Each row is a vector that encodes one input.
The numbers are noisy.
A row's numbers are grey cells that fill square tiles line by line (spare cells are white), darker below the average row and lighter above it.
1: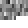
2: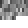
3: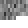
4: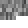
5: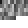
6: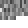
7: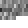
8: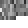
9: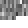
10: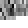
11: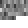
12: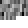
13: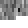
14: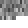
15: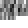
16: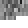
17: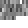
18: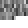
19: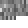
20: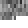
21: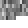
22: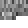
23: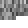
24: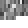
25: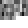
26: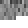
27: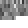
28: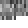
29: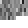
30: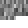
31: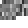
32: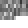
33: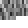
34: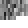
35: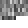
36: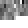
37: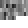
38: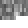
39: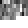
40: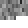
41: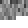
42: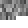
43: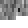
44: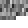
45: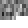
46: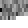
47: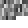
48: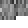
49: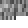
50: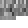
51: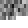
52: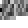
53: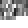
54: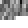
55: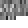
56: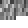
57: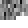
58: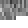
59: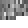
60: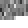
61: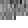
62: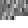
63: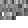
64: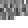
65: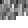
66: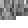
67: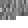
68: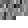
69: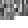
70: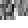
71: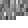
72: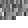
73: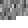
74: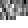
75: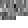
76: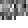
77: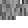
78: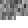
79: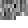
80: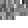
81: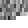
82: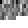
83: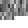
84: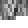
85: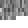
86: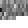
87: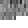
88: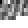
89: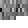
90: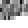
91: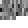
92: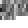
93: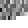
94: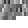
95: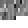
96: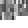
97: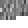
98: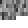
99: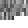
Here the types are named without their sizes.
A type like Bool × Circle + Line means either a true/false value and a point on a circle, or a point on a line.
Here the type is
(Label + Line) × Tree.
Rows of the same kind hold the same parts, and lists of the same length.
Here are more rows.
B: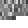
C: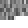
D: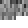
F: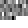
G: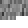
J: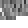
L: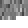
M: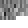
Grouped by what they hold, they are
B, C, F
D, G, J, L, M

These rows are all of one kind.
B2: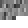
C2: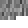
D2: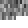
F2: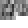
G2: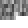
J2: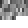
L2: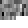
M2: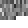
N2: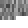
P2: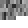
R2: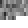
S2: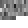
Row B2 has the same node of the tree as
P2, R2 and S2.
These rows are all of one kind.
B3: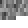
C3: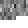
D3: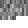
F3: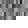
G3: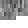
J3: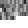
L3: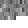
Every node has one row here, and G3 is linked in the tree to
C3 and L3.
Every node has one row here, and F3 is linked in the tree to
B3 and L3.
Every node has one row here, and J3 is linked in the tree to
D3.
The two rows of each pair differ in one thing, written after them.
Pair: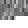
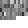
the label
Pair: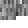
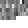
the node of the tree
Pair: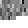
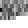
the label
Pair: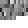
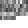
the node of the tree
